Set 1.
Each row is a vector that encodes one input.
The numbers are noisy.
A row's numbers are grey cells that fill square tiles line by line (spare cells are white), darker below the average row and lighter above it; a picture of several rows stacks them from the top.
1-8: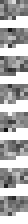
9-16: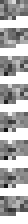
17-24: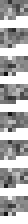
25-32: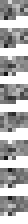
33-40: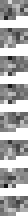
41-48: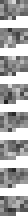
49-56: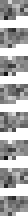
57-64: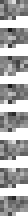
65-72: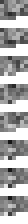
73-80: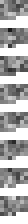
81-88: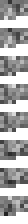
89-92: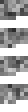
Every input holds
three true/false values.
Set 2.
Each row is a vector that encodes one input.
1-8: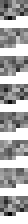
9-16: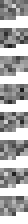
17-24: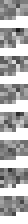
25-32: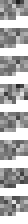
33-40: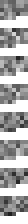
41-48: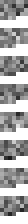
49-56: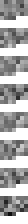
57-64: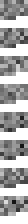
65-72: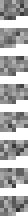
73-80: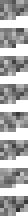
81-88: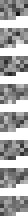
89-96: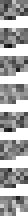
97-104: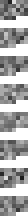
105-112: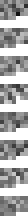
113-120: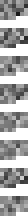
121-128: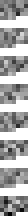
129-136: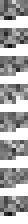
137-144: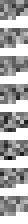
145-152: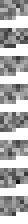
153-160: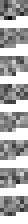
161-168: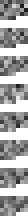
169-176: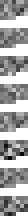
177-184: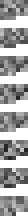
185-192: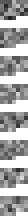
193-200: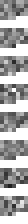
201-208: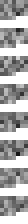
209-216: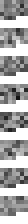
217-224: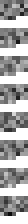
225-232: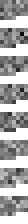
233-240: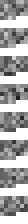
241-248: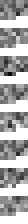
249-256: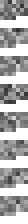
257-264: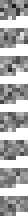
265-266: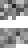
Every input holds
a point on a 13-point line.
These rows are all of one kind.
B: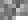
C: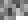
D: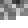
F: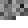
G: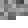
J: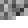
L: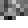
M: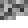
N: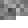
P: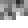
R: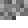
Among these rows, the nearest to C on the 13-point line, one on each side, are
B and D.
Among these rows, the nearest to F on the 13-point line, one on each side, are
L and R.
